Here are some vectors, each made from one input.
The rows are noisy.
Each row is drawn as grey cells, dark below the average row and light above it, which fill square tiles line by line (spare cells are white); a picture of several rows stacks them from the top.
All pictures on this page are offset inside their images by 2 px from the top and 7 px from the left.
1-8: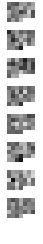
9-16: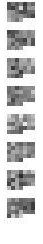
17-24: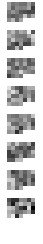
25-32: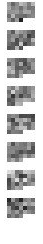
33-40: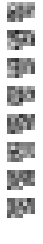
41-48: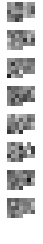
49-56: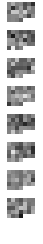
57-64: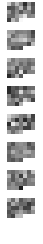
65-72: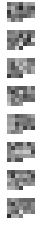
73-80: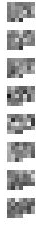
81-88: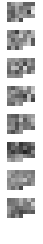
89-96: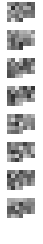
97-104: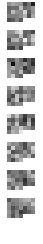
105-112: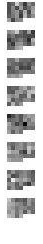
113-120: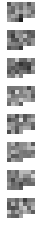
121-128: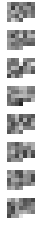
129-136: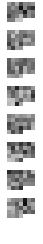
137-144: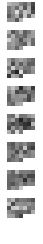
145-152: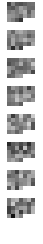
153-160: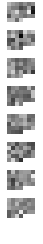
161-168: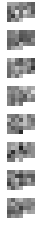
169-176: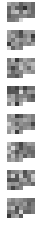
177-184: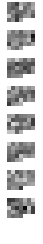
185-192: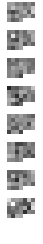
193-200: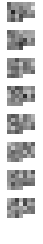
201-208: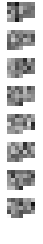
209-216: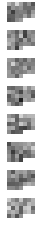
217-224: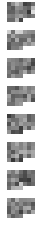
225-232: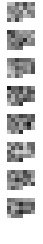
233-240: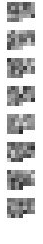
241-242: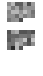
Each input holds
a point on a 10-point line, together with either a point on a 10-point line, or four true/false values.
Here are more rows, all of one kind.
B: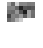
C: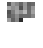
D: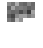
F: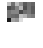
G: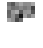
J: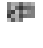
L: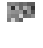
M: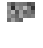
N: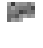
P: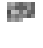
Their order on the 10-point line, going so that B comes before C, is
J, G, B, C, D, N, F, P, M, L.
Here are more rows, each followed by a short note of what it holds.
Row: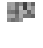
a point on each of two 10-point lines
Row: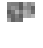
a point on a 10-point line and four true/false values
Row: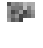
a point on each of two 10-point lines
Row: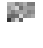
a point on a 10-point line and four true/false values
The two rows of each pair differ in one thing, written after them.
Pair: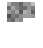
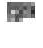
one of the four true/false values
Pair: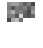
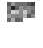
one of the four true/false values
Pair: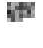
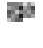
the place on the 10-point line
